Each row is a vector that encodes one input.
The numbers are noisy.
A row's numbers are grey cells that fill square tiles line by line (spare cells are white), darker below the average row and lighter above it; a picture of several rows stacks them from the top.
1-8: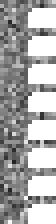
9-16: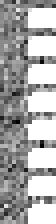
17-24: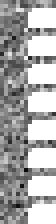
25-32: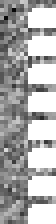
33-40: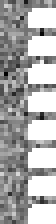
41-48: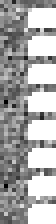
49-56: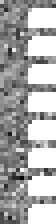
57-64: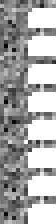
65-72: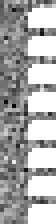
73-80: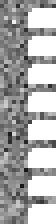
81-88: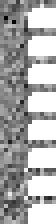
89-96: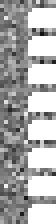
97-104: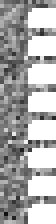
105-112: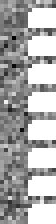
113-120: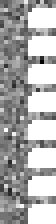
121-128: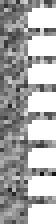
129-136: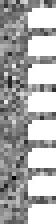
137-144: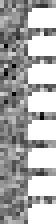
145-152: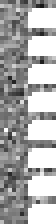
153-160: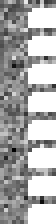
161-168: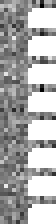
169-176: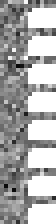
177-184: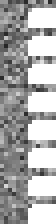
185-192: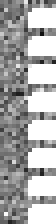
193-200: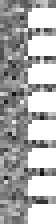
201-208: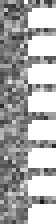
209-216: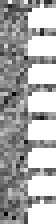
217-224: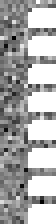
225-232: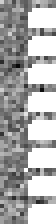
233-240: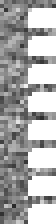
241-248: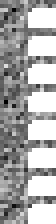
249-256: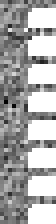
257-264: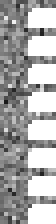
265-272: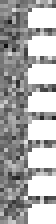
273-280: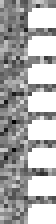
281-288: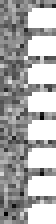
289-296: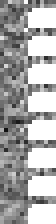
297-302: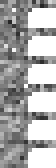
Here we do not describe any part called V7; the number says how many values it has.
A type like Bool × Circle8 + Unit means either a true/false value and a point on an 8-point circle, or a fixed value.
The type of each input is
(Bool × Bool × Bool + Line6) × Label8 + V7 × V7.
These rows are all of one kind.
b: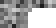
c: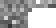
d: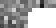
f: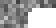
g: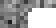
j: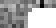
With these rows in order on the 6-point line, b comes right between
g and j.
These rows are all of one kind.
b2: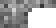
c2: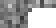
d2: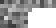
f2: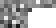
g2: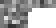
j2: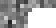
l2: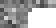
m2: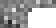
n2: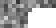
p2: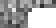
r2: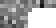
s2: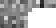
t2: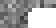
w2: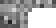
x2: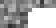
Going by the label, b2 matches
f2, m2, p2 and w2.
